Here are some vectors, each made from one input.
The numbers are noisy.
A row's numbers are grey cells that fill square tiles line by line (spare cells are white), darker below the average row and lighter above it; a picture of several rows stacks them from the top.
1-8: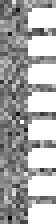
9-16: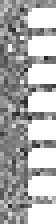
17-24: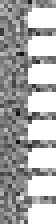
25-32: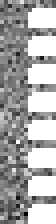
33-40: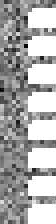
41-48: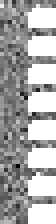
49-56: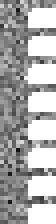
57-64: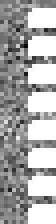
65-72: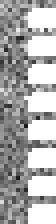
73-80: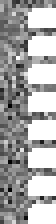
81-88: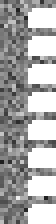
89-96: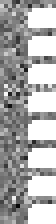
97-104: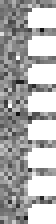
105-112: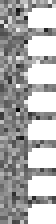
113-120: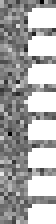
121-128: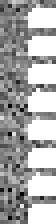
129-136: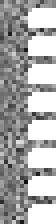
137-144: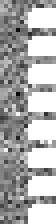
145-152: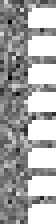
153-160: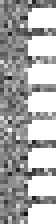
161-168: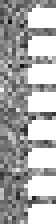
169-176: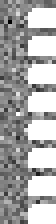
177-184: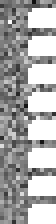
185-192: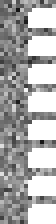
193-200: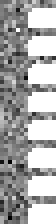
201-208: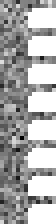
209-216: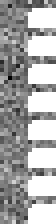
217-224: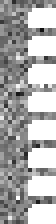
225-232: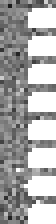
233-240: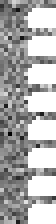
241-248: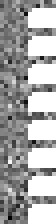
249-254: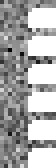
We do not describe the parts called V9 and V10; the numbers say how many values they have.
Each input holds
a point on a 7-point line and a value of V10, together with either a point on an 8-point line, or a value of V9.
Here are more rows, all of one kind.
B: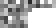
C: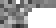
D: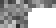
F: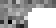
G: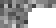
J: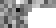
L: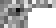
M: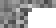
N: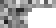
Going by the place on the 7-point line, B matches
L and N.
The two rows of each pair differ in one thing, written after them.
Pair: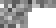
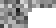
the value of V10
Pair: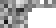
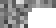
the place on the 7-point line
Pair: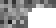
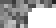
the value of V10
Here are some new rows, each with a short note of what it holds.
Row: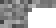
a point on a 7-point line, a value of V9 and a value of V10
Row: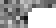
a point on a 7-point line, a point on an 8-point line and a value of V10
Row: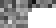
a point on a 7-point line, a point on an 8-point line and a value of V10
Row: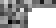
a point on a 7-point line, a value of V9 and a value of V10
